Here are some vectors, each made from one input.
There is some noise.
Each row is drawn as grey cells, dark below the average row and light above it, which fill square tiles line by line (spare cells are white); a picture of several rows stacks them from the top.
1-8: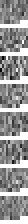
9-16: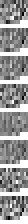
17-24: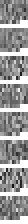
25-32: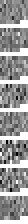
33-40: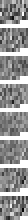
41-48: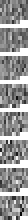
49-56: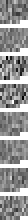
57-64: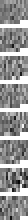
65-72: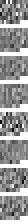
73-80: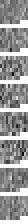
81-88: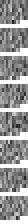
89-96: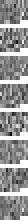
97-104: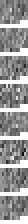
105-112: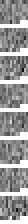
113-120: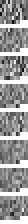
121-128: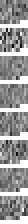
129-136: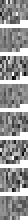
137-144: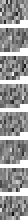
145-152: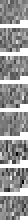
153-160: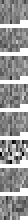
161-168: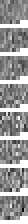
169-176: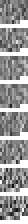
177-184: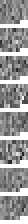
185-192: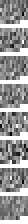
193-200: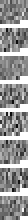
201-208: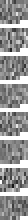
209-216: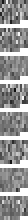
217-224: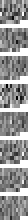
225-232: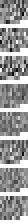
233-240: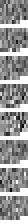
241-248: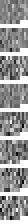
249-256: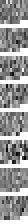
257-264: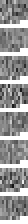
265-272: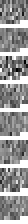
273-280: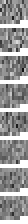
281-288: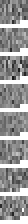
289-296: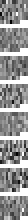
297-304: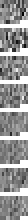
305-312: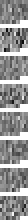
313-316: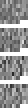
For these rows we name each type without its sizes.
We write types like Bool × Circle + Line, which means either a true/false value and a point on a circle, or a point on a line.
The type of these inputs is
Line + Tree.
